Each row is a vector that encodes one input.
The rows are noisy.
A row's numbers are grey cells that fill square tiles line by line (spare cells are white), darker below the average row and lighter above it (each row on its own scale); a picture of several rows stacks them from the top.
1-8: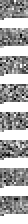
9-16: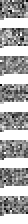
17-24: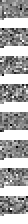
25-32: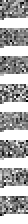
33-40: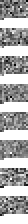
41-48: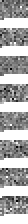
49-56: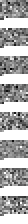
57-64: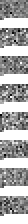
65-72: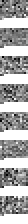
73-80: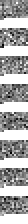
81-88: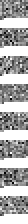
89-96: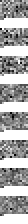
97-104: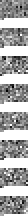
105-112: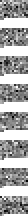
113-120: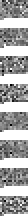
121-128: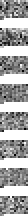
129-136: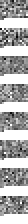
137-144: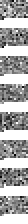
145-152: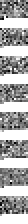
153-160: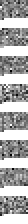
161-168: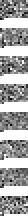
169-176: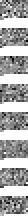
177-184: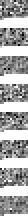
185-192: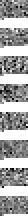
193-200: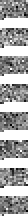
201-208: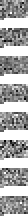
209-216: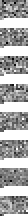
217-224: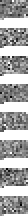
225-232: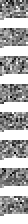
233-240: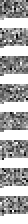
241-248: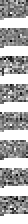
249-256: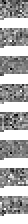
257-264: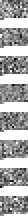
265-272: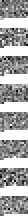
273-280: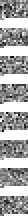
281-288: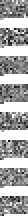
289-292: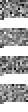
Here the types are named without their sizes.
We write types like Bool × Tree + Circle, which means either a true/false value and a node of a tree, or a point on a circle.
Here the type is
(Bool × Bool × Bool × Bool + Label) × Line × Line × Line.
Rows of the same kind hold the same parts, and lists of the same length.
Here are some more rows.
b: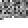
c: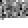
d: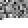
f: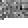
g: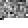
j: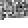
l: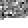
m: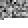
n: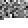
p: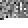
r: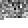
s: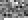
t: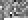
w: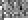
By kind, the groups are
b, d, g, m, n, p, r
c, f, j, l, s, t, w

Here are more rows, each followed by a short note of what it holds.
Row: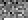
a point on each of three lines and four true/false values
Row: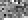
a label and a point on each of three lines
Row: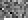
a point on each of three lines and four true/false values
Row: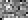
a point on each of three lines and four true/false values
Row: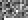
a point on each of three lines and four true/false values
